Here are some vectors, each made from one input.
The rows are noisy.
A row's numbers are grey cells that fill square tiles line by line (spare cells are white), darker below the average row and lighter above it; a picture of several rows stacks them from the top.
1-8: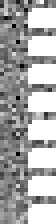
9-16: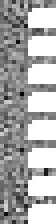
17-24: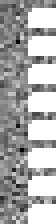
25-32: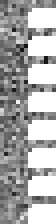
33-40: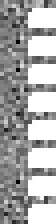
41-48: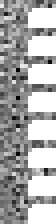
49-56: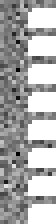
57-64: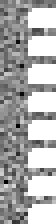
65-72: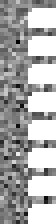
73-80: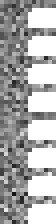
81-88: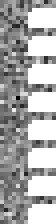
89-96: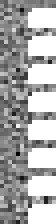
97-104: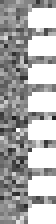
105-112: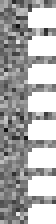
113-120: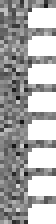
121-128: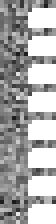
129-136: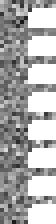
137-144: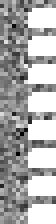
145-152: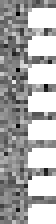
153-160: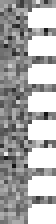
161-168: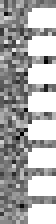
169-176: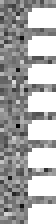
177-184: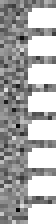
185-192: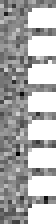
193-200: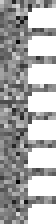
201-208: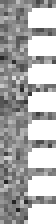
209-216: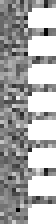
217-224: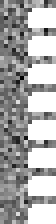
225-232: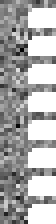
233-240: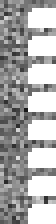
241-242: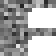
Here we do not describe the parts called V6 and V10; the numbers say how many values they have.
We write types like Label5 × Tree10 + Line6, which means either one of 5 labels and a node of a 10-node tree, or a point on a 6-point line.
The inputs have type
Bool × (Line5 + Line9) + V6 × V10.
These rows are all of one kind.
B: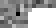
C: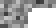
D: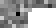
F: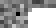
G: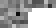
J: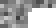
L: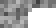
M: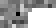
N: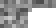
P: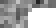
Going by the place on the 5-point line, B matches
D, L, M and P.
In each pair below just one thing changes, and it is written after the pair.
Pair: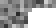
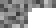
the place on the 5-point line
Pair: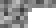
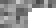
the place on the 5-point line
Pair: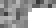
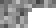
the place on the 5-point line
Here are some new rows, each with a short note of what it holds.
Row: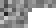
a point on a 9-point line and a true/false value
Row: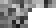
a value of V6 and a value of V10
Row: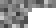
a point on a 5-point line and a true/false value
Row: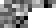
a value of V6 and a value of V10
